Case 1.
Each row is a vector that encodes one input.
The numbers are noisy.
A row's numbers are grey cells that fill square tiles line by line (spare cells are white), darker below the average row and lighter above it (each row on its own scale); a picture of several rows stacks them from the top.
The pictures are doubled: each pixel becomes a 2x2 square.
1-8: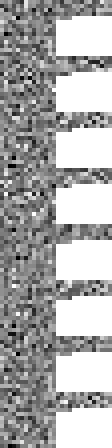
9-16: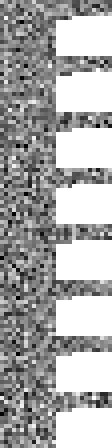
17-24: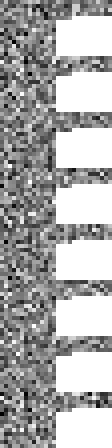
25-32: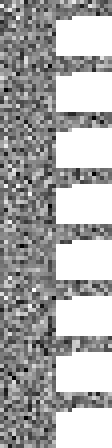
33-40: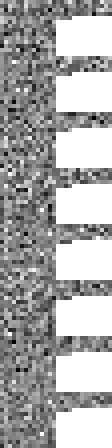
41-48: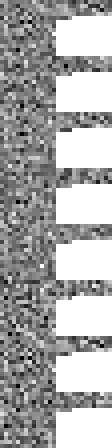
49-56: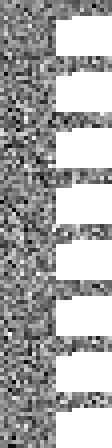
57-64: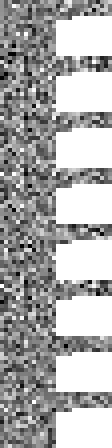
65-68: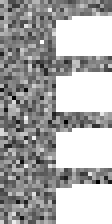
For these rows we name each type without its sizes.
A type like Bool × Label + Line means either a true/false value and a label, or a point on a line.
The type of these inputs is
Bool × Bool × Bool + Label.
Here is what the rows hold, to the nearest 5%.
About 35% of them hold a label. The rest hold three true/false values.
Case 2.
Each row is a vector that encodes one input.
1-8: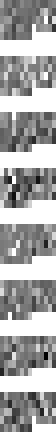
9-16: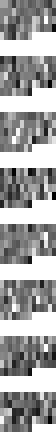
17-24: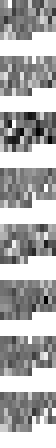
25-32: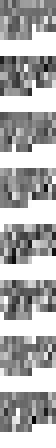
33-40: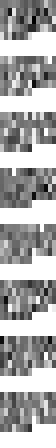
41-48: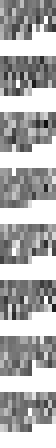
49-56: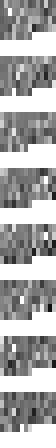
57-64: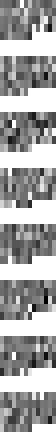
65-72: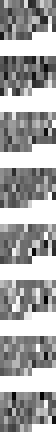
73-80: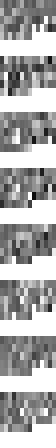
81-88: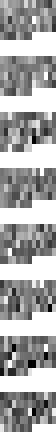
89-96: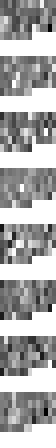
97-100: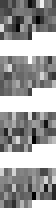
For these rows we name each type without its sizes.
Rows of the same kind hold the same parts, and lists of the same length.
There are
2 kinds of row.
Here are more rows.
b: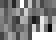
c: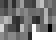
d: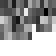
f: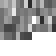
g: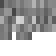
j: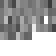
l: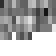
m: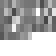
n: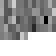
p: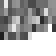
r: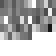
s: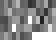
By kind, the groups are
b, d, g, l, r, s
c, f, j, m, n, p

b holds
a label.
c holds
three true/false values.
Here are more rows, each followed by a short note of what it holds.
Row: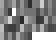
three true/false values
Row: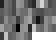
three true/false values
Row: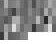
three true/false values
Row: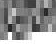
a label
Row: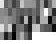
three true/false values
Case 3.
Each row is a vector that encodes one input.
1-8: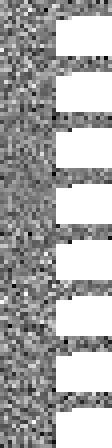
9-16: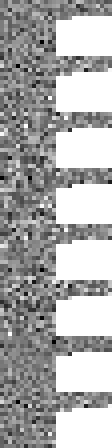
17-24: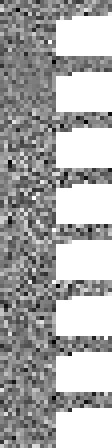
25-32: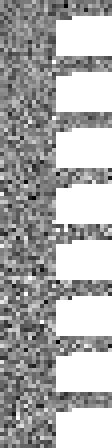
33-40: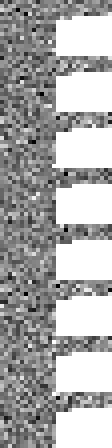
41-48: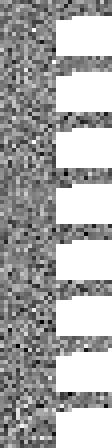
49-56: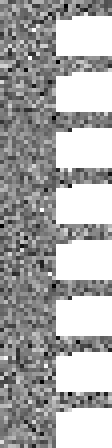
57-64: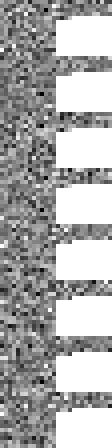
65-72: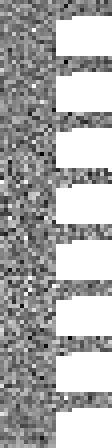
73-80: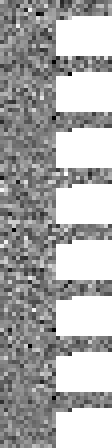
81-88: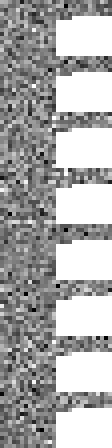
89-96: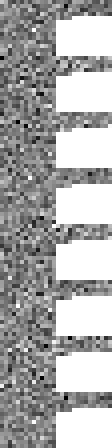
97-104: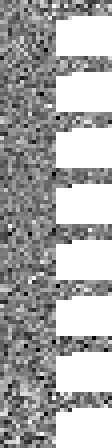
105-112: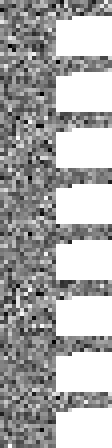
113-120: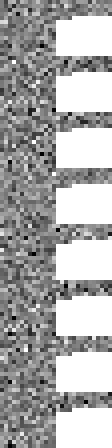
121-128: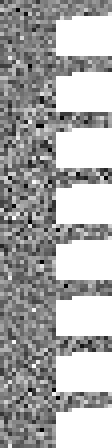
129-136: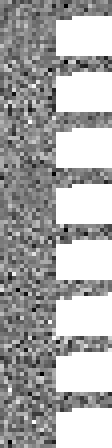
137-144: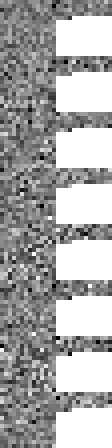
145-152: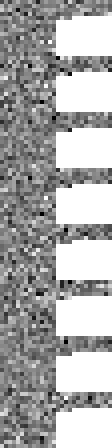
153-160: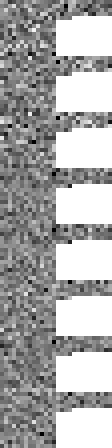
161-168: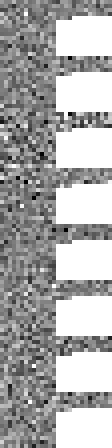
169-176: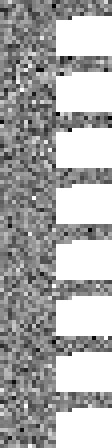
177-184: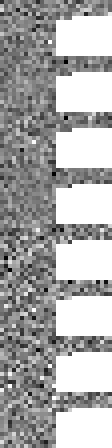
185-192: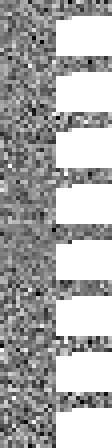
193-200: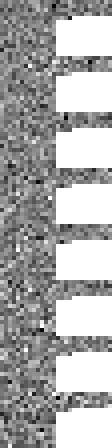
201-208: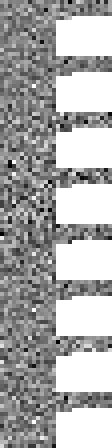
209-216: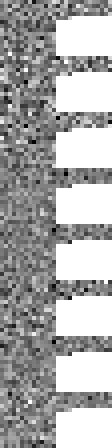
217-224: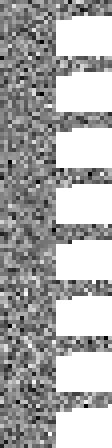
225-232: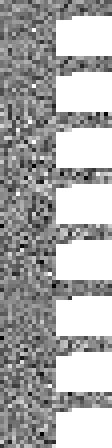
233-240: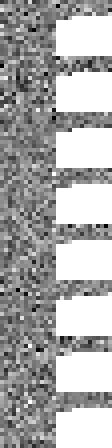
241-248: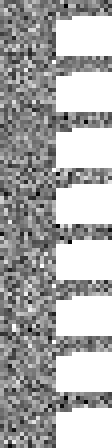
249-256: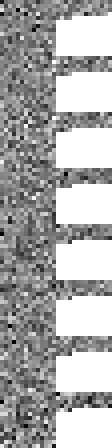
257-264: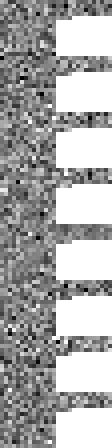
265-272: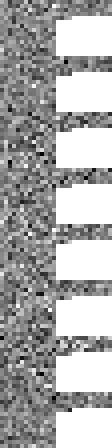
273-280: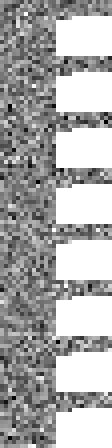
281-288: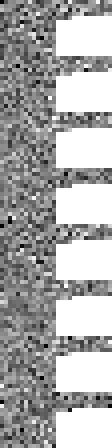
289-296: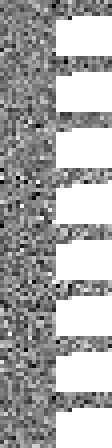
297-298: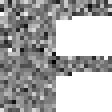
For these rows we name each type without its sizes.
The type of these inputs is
Bool × Bool × Bool + Label.
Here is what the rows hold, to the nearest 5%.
About 20% of them hold a label. The rest hold three true/false values.
